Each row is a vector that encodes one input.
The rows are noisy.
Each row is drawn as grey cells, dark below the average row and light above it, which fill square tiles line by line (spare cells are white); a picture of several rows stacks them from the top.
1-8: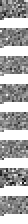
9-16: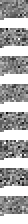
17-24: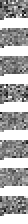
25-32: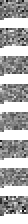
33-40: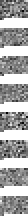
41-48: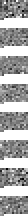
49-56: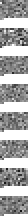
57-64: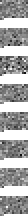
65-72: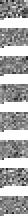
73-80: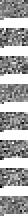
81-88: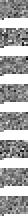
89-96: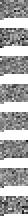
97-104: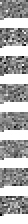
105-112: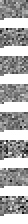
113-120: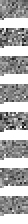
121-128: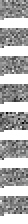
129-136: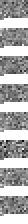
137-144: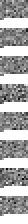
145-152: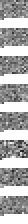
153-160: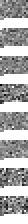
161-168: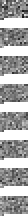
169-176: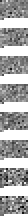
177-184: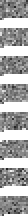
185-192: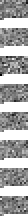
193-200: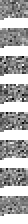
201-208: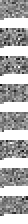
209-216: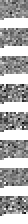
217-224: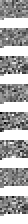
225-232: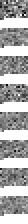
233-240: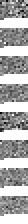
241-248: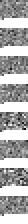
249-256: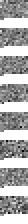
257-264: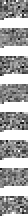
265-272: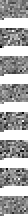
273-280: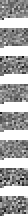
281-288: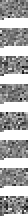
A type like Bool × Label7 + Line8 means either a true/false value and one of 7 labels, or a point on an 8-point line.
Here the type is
(Bool × Bool × Bool × Bool + Line8) × Circle16 + Tree20.
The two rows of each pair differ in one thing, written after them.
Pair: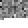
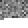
the place on the 8-point line
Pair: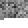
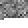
the place on the 8-point line
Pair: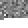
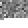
the place on the 8-point line
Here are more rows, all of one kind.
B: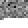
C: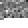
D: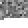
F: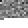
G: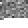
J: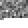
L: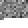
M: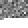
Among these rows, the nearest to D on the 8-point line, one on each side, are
C and J.
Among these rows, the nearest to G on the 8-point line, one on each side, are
B and F.
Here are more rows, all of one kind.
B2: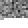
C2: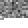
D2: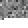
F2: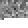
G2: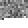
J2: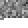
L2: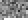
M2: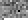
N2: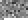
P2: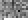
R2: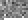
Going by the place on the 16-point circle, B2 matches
C2, L2, M2 and P2.
